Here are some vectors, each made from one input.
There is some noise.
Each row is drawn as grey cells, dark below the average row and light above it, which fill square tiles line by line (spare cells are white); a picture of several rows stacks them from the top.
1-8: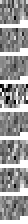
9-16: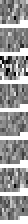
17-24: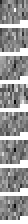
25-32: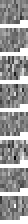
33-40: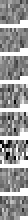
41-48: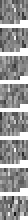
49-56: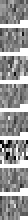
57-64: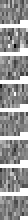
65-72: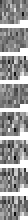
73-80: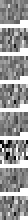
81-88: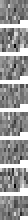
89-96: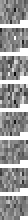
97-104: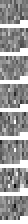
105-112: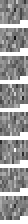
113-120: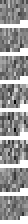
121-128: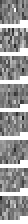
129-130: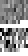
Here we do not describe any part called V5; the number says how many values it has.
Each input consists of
a list of up to three items, each a true/false value and a value of V5.
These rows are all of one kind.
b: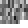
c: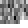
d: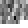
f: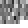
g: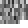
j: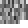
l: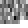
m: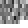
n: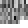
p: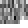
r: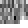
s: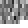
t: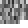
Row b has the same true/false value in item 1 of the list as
c and d.
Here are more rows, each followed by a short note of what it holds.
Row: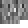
a list of two items
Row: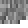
a list of three items
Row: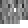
a list of two items
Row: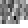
a list of one item
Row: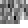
a list of one item
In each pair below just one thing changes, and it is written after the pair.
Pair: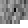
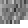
the true/false value in item 1 of the list
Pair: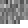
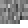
the value of V5 in item 1 of the list
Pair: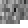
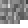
the value of V5 in item 1 of the list
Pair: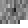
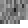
the true/false value in item 1 of the list
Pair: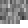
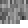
the true/false value in item 1 of the list
